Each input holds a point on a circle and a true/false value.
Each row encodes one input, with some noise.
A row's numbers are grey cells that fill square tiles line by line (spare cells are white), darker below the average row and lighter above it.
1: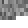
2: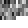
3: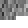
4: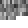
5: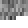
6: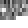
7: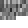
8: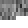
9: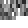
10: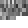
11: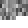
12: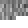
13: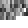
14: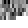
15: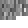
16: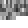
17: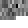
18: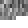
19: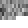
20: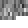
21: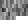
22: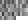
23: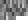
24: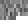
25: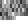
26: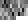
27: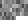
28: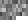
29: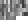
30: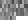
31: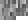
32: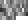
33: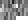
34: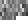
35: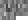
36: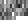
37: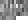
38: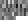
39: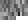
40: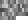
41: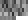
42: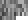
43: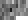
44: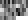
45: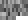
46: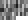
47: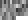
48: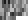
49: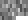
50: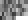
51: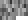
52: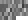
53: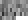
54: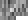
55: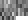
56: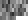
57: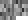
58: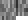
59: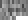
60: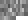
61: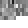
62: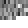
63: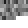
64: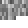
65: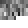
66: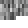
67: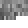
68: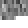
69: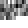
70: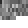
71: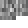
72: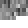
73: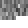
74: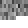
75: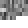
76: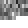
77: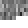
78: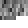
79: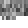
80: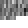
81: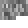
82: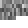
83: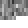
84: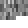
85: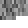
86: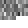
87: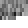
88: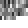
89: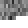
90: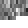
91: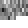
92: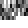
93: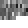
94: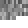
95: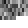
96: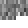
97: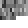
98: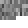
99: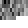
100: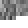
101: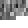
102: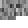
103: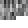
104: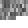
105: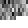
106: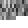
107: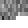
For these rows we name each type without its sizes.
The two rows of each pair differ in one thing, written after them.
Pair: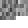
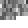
the place on the circle
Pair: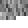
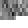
the true/false value
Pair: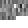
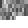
the true/false value
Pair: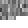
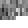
the true/false value
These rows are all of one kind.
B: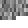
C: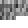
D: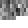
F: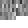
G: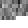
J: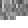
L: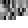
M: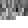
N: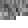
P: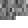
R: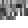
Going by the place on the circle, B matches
C and P.
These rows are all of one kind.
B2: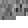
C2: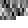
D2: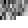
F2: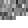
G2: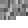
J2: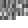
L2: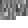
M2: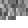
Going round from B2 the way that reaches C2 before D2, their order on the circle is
B2, L2, C2, J2, D2, G2, M2, F2.
